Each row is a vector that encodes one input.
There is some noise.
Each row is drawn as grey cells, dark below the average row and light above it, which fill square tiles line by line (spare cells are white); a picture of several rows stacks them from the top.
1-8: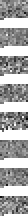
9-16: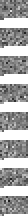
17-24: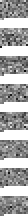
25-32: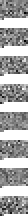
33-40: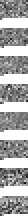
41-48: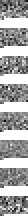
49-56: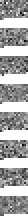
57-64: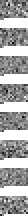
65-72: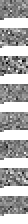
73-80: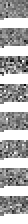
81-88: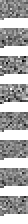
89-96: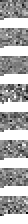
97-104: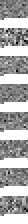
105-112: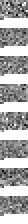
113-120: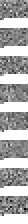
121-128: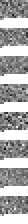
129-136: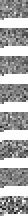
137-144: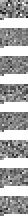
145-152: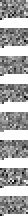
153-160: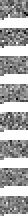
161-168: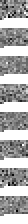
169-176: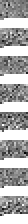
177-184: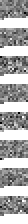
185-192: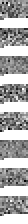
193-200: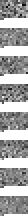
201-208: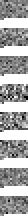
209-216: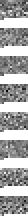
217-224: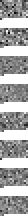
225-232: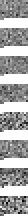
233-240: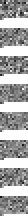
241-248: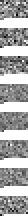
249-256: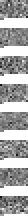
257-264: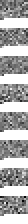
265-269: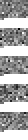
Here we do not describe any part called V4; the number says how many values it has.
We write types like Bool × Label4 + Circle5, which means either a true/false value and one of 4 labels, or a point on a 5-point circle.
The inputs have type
Bool × (Line7 + V4) + Label10.
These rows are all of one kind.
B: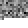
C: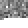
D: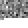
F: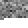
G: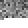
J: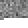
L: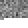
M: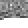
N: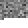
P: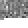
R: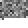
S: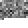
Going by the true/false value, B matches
F, N, R and S.
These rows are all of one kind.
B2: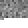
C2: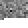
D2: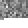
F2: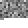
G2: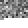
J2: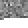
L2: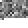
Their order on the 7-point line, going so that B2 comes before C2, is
G2, B2, D2, J2, L2, C2, F2.
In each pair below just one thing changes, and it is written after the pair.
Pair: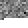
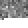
the true/false value
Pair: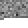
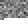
the true/false value
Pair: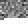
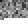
the true/false value
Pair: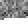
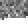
the value of V4
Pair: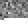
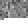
the value of V4
